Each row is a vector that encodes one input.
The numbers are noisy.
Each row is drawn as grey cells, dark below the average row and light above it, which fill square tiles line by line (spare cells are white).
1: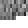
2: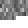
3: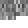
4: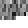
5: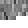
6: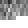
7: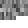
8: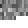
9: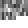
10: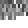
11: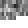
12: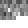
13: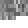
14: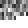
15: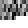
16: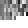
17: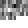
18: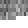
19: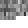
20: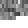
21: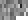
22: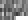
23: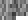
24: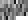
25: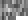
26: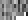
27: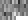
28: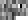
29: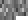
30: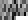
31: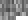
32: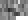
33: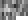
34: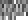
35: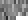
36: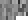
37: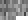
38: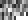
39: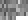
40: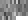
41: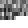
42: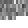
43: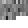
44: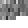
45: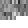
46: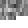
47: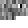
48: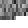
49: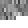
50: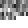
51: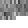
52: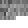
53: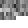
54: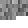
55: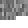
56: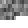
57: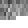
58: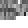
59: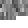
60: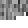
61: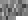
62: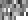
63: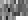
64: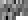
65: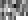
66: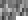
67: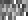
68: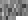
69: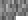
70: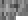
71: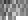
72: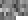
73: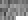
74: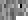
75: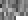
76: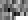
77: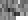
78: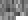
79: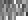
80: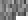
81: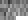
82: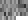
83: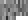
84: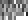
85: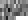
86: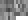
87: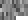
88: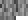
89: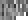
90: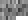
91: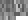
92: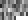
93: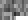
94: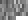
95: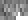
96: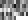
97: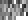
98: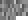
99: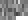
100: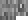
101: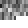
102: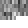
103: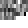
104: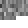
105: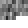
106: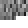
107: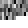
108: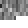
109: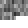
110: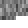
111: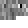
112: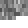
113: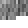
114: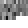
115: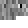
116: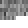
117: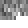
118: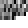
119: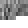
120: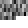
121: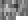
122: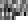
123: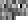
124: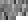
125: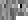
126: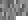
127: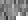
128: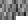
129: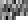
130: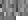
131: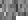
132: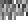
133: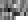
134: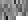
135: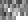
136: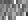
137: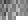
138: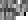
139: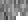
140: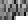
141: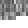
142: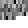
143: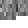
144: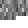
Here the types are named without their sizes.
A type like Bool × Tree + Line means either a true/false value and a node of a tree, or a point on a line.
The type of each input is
List(Line) + Tree.
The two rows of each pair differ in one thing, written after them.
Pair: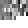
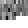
the place on the line in item 2 of the list
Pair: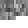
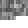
the place on the line in item 1 of the list
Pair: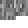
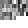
the place on the line in item 1 of the list
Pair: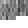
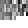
the place on the line in item 2 of the list
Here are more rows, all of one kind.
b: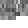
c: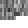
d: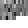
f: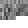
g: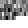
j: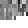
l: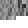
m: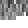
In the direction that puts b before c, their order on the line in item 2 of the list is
m, b, d, l, j, g, f, c.
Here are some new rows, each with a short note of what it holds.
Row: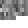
a node of a tree
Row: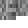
a node of a tree
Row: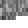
a node of a tree
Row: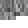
a list of two items
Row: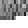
a node of a tree
